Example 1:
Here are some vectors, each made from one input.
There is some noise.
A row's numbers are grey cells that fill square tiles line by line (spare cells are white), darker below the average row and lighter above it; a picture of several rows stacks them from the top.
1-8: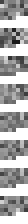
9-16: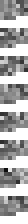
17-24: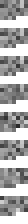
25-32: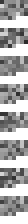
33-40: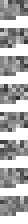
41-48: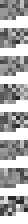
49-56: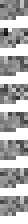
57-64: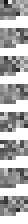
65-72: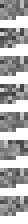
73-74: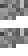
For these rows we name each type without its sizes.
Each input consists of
a point on a circle.
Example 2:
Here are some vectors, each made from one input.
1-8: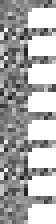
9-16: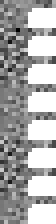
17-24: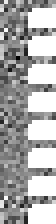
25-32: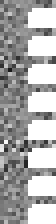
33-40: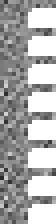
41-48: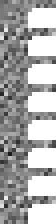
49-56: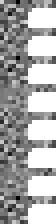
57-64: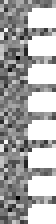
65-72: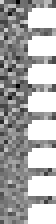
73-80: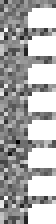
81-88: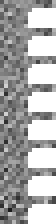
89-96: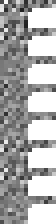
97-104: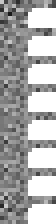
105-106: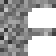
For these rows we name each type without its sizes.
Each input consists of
a point on a line.
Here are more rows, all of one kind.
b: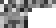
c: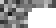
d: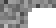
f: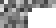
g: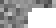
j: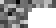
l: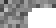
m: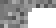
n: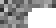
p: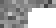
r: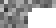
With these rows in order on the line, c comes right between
j and n.
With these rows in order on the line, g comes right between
p and r.
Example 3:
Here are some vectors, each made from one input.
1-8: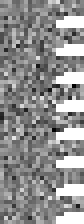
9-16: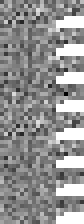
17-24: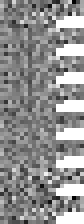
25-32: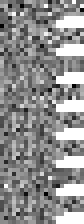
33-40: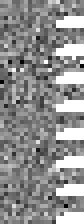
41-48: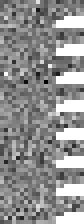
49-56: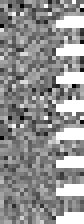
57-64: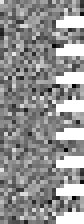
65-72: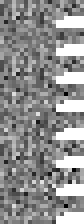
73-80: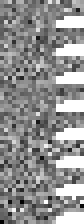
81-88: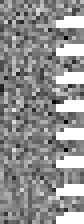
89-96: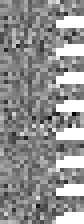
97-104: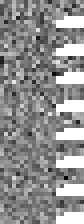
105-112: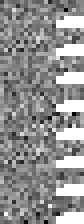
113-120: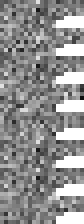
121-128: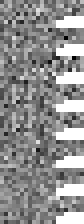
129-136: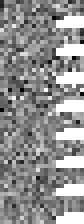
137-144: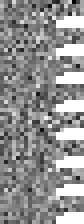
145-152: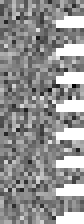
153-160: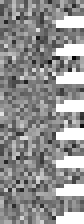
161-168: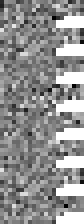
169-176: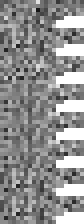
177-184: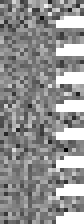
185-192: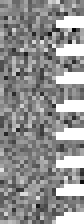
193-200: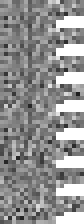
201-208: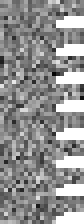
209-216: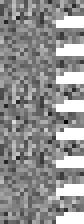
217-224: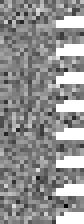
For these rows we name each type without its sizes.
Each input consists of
a node of a tree.
